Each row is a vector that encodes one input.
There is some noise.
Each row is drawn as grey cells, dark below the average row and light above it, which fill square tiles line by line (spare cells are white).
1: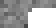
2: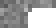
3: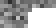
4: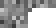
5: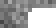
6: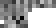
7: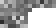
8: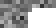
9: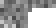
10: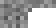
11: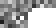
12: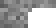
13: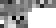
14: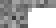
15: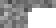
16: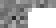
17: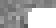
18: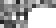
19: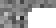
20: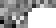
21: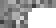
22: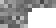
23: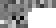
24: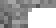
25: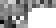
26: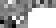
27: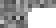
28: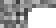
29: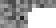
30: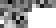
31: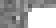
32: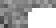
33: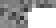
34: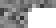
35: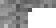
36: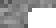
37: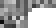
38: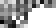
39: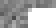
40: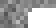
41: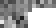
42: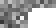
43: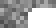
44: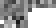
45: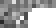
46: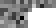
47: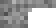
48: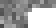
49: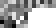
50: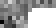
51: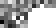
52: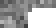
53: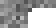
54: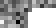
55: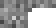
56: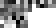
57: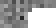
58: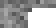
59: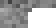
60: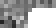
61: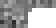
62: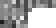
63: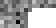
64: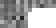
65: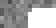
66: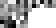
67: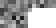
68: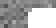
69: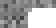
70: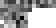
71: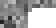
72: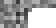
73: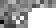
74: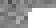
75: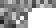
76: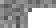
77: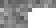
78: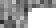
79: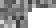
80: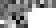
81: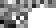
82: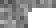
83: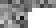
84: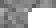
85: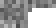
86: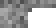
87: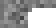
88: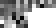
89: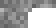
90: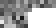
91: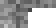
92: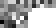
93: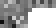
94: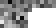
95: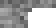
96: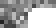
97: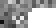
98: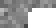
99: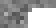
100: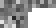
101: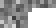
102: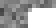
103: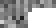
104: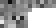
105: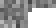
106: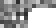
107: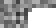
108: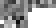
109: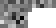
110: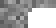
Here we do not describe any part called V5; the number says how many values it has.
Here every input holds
a list of up to three items, each a true/false value and a value of V5.
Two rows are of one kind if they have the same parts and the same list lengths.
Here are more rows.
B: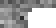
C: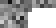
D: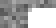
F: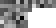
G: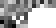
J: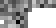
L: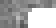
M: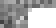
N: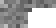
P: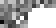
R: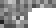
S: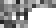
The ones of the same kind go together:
B, C, F, G, L
D, M, R
J, S
N, P

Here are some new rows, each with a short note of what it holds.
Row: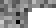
the empty list
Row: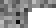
the empty list
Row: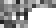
the empty list
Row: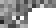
a list of one item
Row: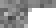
a list of two items
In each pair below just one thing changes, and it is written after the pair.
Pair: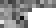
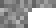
the true/false value in item 1 of the list
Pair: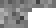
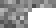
the true/false value in item 1 of the list
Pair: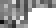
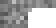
the true/false value in item 1 of the list
